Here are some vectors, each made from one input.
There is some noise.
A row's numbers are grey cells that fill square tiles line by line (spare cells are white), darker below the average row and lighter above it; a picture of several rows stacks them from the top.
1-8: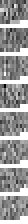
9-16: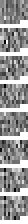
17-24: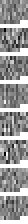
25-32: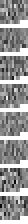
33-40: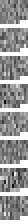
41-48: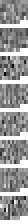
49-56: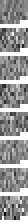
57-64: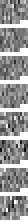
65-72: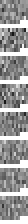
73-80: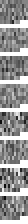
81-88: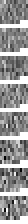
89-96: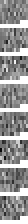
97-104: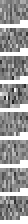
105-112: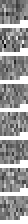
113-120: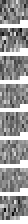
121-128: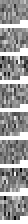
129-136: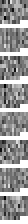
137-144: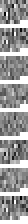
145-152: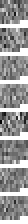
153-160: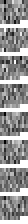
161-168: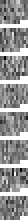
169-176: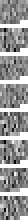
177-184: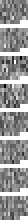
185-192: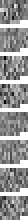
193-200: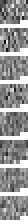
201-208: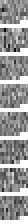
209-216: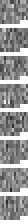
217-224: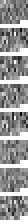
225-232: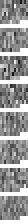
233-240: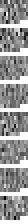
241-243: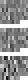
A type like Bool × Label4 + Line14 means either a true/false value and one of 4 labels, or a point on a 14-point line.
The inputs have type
Bool × Tree10 + Line5 × (Line5 + Line6).
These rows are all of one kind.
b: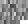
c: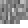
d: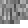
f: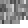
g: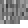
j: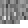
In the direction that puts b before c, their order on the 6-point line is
d, b, j, f, c, g.
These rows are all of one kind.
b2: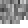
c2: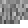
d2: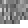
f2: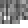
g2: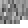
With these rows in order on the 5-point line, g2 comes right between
b2 and c2.
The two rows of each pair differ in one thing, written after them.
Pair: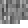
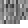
the place on the 6-point line
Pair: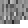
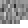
the place on the 5-point line
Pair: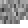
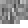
the place on the 5-point line
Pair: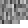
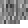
the place on the 5-point line
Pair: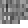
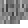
the place on the 6-point line
